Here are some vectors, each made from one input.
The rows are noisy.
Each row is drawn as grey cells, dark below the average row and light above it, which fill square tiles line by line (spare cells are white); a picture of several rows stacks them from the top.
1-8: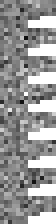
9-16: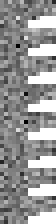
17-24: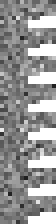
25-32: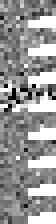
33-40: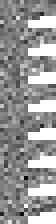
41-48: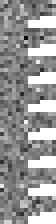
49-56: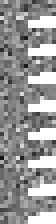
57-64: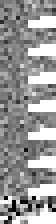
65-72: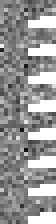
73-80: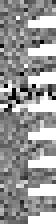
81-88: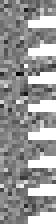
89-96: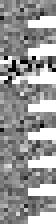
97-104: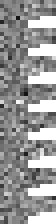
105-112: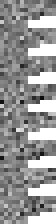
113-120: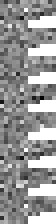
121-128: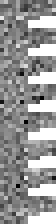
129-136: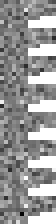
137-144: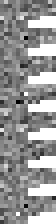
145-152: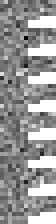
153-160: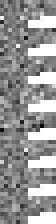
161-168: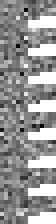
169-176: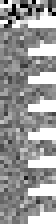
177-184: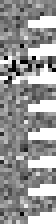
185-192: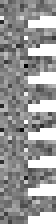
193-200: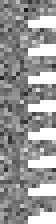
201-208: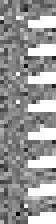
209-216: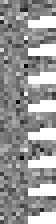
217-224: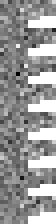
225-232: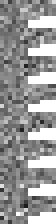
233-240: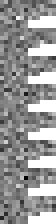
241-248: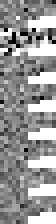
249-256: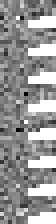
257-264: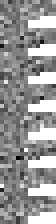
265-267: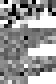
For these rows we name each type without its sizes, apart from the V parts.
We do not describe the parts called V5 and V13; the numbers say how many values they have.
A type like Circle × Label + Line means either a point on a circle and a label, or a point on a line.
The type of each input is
Bool × Circle × (Unit + V5 × V13) + Unit.
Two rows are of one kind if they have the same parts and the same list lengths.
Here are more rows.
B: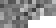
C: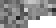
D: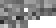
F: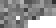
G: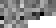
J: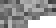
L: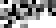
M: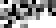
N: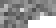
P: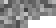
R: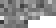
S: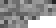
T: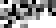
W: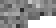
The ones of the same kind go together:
B, C, F, J, N, P, R, S, W
D, G
L, M, T

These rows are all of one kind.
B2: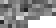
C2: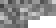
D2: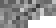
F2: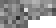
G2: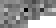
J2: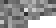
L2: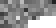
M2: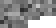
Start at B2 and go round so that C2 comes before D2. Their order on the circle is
B2, C2, D2, G2, L2, J2, F2, M2.
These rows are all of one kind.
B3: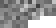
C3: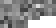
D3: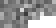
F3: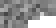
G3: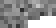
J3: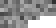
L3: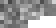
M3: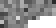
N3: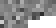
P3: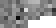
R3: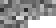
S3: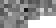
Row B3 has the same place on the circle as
D3 and S3.
